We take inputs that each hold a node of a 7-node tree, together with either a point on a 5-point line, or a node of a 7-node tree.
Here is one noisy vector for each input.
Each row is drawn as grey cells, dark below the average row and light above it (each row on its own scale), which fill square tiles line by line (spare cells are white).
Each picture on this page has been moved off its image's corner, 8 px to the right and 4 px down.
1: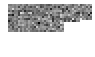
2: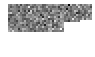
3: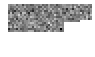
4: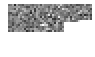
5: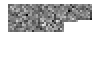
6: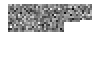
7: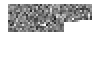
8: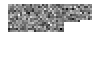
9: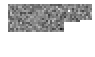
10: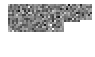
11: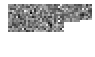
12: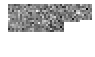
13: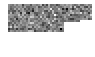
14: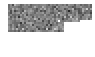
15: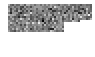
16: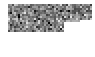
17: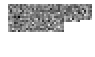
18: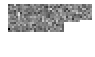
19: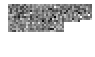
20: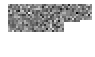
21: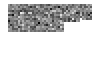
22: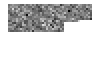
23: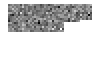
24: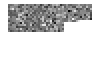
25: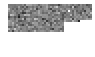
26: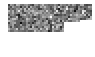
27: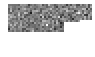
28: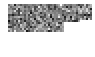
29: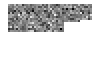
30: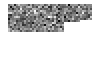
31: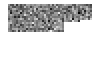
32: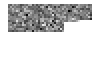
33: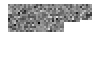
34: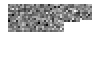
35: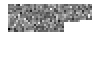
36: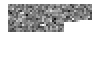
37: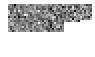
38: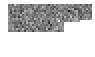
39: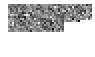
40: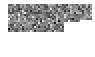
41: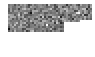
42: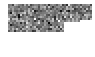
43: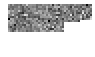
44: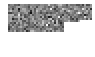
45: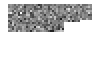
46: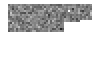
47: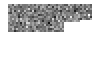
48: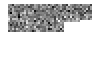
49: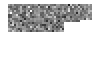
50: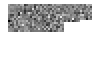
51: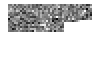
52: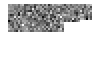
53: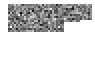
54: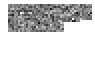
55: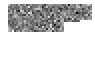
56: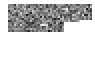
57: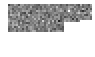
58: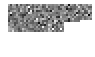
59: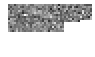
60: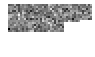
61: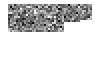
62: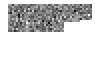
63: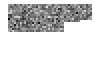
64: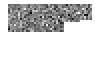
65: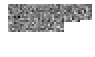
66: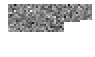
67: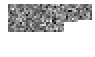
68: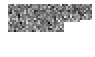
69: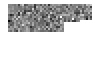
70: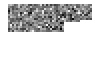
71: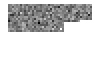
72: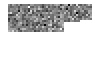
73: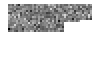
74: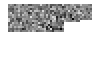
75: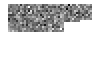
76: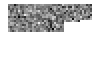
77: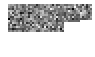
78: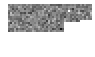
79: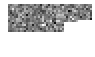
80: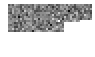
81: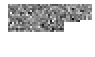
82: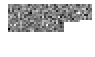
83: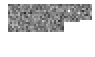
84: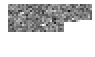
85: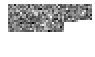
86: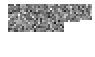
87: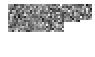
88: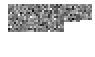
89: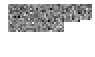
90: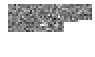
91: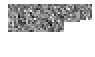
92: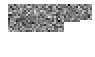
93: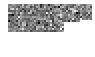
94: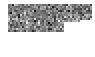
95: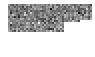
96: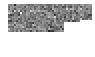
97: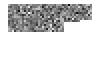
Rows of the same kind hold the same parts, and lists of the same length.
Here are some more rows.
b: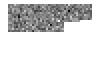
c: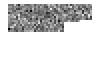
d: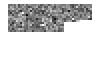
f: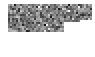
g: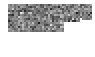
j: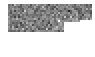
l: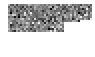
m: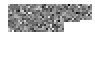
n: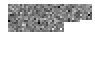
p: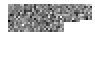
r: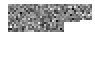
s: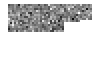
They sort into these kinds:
b, c, d, g, j, l, m, n, p, r
f, s

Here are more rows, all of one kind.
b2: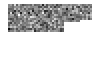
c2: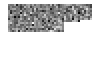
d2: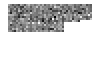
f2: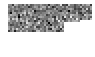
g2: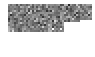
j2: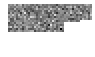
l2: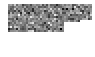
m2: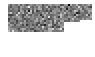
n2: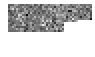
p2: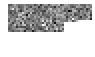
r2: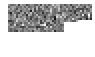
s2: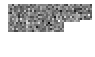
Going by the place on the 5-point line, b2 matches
c2, m2, n2 and p2.
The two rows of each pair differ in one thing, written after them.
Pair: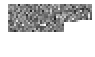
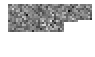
the place on the 5-point line
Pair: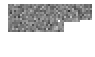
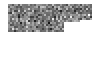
the place on the 5-point line
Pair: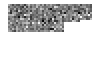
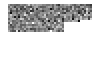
the place on the 5-point line
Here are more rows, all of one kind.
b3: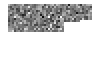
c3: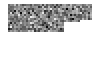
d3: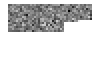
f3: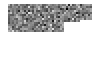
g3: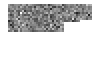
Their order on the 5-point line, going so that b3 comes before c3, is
b3, g3, f3, c3, d3.
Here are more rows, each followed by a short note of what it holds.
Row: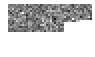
a point on a 5-point line and a node of a 7-node tree
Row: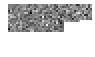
a node of each of two 7-node trees
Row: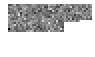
a point on a 5-point line and a node of a 7-node tree
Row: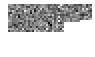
a node of each of two 7-node trees
